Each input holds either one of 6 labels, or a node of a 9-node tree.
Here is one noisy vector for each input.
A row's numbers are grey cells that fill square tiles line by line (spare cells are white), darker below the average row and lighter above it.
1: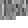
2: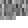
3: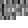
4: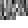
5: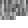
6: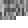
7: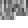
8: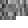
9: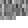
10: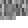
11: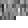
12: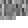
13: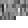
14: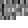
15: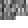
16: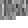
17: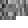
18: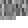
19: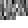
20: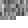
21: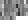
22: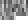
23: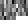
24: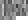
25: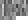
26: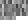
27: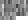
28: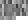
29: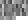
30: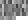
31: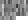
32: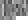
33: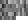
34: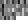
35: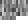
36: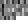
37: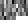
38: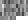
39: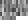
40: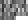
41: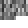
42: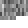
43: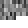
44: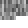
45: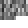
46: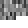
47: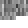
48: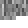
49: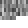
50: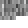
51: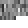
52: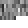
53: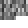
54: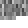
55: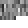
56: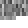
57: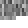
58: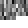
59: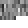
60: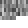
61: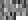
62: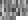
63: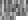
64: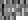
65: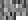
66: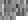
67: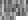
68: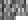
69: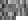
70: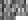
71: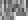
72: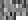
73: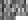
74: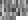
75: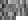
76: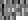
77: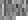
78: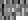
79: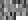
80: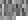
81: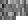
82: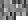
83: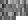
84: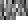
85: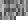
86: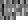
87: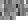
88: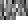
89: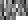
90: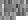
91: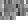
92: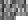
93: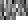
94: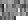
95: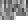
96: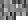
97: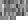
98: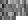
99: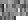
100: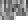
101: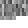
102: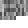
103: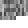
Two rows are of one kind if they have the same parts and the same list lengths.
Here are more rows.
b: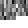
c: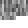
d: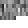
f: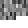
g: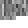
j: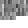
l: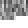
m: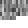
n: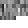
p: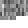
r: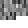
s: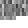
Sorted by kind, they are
b, d, f, n, r
c, g, j, l, m, p, s

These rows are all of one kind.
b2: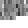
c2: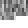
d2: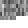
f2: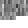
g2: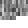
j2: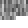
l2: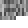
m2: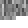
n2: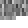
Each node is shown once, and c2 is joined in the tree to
j2.
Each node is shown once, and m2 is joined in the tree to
f2 and n2.
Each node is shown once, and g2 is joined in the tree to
j2.
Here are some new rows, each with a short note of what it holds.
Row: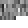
one of 6 labels
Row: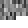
one of 6 labels
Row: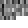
one of 6 labels
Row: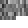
one of 6 labels
